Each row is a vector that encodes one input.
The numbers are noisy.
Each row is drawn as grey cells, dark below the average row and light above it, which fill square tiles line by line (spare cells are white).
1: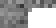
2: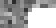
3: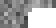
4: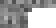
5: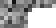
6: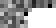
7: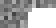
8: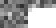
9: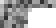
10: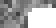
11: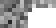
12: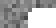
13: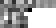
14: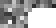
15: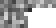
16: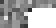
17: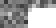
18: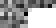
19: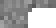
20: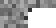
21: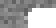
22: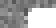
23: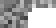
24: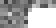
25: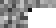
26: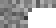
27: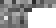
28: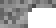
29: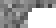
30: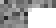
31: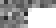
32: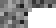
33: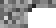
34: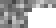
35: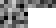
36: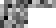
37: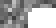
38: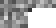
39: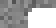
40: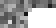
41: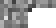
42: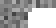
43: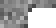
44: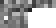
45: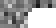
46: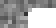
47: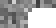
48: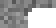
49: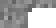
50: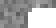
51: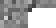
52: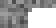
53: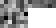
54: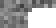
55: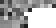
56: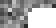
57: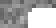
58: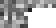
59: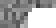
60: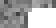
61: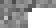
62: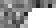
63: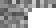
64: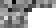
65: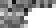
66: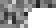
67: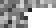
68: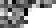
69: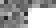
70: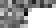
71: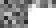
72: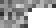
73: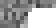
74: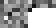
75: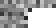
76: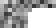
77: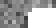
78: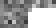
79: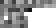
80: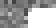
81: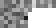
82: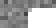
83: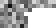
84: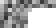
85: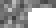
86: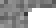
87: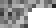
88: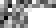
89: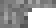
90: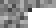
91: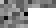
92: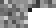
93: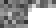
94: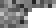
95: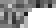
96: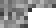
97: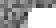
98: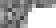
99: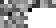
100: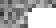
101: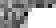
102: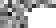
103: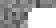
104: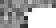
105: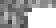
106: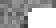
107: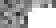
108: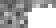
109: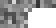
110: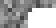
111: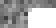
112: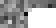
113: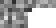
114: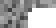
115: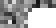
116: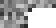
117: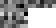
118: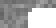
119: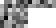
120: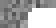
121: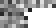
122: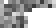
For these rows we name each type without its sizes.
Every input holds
a list of points on a line.
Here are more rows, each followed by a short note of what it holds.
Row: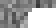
a list of one item
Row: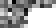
a list of three items
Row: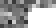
a list of two items
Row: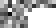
the empty list
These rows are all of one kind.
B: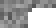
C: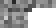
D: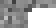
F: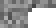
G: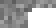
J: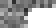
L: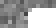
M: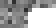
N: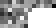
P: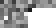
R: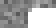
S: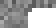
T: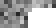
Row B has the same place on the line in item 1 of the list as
D and F.
